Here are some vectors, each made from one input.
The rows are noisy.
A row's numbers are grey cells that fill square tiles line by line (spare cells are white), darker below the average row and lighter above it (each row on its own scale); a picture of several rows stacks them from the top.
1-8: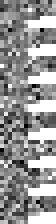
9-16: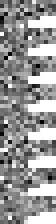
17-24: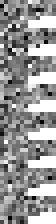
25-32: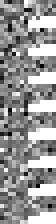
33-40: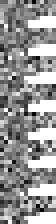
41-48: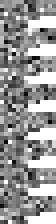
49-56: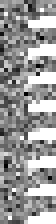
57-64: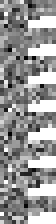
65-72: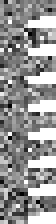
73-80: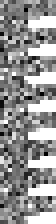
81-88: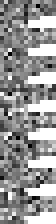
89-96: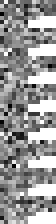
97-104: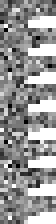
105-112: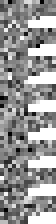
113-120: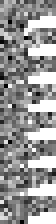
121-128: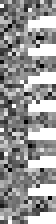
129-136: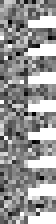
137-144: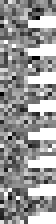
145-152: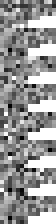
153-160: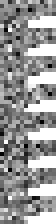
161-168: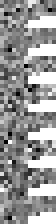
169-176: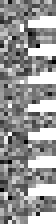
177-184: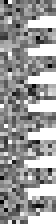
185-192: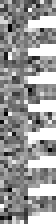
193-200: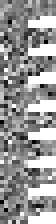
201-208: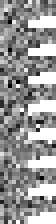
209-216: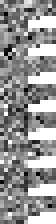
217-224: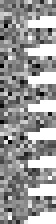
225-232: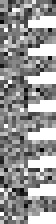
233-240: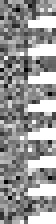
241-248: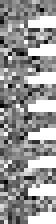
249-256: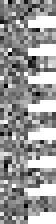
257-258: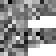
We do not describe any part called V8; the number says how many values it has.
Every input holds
a value of V8, together with either one of 9 labels and a true/false value, or a point on an 11-point line.
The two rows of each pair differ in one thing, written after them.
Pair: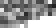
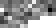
the value of V8
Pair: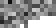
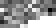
the value of V8
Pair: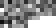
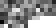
the value of V8
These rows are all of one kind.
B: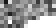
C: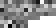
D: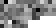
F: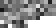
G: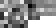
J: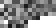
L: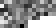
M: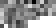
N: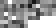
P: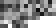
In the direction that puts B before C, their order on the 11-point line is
B, C, P, M, D, F, L, N, G, J.
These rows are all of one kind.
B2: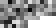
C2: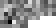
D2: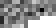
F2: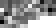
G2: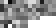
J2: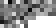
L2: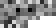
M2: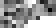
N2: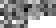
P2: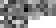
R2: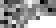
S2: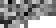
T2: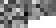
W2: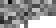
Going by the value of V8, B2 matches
J2, L2, S2 and W2.
